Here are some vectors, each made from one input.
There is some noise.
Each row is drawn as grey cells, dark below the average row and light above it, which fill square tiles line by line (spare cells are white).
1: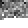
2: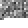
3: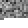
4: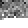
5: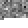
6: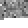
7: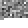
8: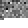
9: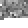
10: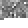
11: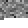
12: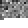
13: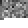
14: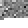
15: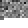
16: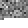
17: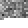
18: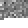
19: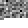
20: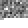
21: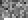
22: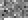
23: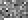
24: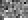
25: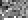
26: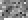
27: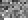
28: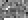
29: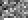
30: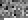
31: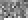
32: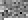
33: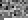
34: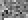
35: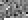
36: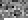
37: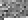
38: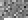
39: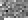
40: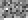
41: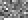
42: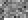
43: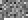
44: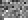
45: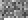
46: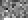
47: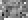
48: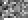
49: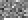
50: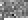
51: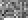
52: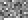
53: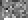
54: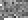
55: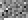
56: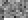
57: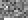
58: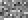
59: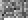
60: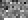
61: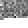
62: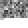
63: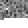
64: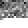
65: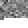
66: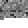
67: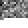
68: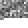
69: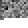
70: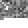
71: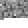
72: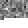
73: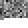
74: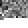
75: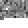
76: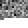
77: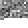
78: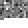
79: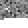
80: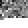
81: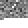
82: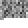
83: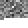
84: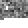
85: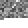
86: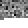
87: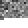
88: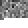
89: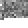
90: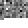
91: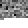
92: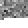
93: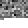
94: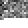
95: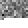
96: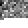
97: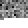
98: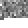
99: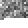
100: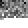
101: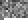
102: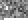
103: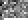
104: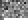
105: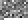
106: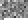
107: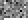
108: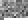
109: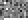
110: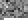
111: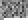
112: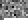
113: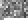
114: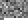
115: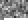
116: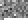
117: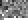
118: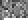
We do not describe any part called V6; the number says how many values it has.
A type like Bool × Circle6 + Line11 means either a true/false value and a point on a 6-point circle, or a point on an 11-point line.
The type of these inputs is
(Bool × Circle8 + Unit) × V6.
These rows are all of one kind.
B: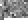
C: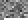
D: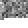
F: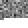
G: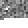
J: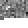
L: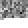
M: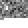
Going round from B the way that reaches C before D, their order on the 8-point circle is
B, F, L, M, G, J, C, D.
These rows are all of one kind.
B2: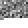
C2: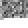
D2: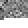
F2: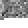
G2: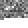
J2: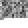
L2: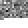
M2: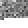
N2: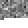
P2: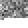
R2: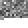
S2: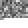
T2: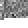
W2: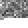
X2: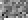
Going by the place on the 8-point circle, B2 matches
C2, F2, T2 and X2.
